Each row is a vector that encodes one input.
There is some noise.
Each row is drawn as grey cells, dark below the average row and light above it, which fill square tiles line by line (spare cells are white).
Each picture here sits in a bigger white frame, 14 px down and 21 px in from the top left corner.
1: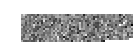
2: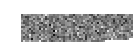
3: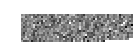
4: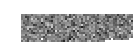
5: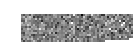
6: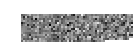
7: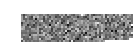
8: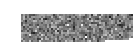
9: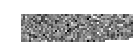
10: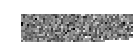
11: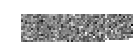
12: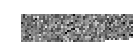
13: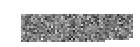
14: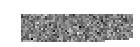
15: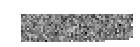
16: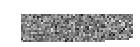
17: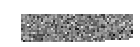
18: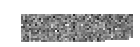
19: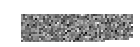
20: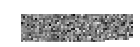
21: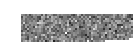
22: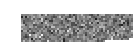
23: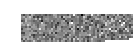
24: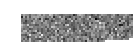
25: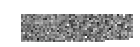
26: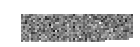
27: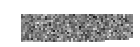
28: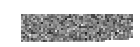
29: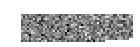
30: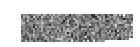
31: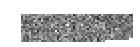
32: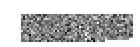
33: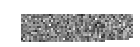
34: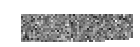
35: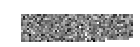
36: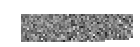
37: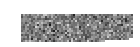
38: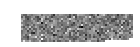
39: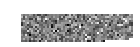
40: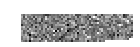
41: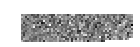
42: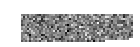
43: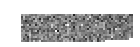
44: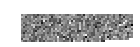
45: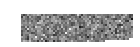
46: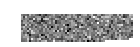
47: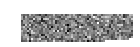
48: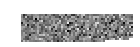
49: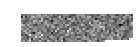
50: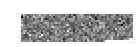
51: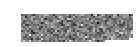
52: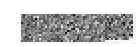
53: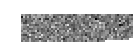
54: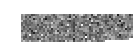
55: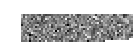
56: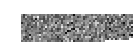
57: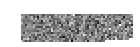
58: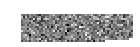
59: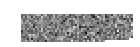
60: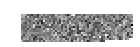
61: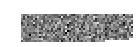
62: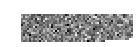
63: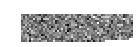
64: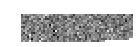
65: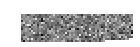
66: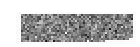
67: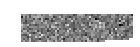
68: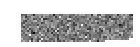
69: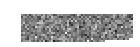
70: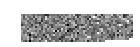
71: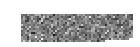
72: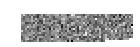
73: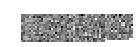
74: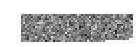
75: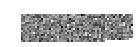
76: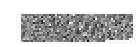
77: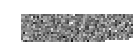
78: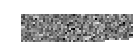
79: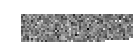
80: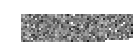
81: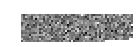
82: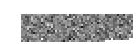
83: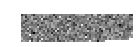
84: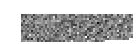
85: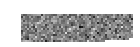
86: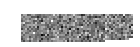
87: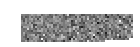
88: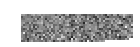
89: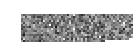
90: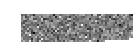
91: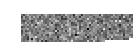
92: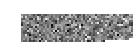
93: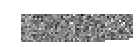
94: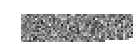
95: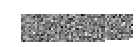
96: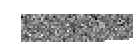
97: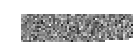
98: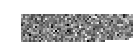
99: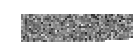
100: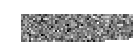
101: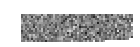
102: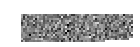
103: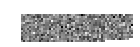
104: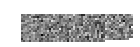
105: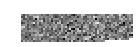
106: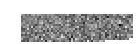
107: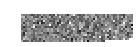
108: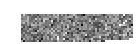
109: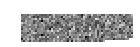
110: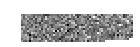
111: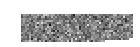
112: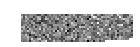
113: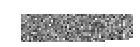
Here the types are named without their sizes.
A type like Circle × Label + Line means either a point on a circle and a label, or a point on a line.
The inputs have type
(Bool × Bool × Bool + Unit) × (Label + Line).
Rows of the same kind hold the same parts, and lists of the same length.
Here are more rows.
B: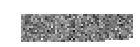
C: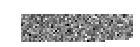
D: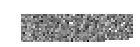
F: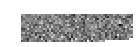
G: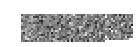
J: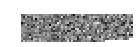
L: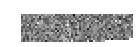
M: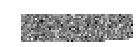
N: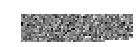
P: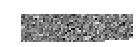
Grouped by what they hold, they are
B, F, L
C
D, G, M
J, N, P

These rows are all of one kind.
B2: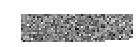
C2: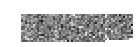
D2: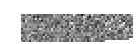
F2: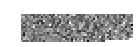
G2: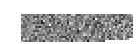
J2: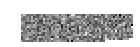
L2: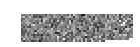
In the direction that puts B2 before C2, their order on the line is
L2, F2, G2, B2, D2, C2, J2.
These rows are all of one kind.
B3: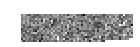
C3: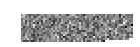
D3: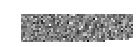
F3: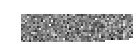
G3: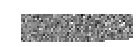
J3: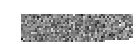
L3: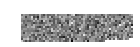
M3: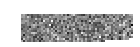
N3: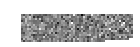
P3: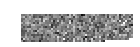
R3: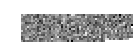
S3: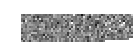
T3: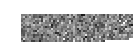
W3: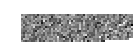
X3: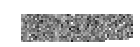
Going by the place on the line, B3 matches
C3, P3, T3 and W3.
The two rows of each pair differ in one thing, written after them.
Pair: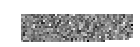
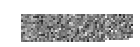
the place on the line
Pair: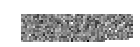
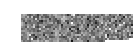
one of the three true/false values
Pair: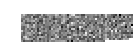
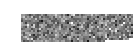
the place on the line
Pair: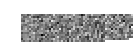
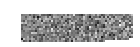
the place on the line
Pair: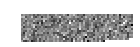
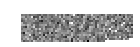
the place on the line
